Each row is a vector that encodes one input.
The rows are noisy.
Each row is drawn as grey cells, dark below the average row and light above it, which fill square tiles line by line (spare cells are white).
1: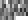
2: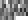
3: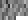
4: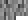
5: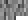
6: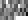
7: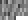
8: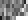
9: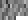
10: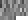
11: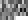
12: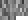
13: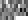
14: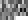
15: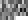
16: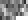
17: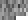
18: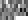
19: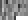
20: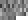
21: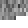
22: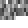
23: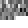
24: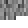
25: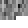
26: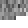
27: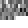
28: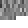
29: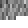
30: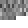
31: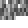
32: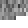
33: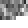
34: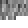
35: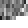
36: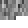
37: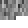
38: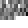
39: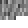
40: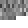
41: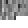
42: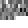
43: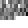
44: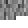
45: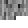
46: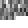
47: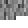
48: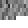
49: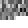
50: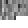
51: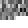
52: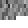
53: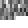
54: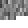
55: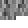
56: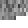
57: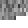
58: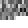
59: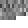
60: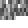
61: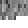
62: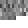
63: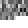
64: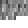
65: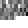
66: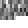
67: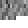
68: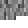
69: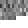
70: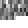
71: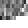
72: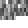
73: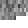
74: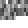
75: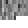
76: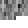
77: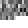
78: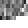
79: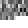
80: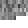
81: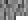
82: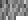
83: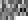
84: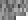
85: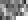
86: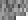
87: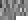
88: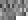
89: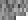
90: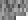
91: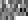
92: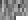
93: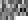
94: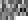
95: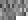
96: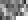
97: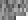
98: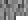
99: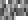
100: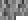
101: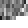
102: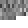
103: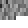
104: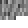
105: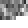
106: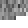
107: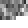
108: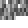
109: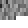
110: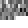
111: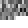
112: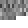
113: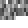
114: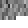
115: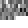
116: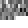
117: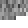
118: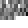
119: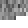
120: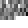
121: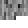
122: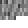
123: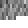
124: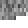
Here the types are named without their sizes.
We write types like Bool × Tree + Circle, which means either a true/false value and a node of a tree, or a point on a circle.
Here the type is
Bool × (Tree + Unit) + Line.
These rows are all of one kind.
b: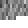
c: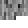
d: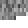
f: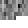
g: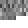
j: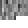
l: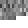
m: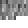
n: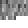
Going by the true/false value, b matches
g and l.
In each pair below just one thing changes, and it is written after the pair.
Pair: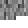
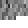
the node of the tree
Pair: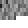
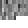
the true/false value
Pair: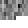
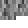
the true/false value
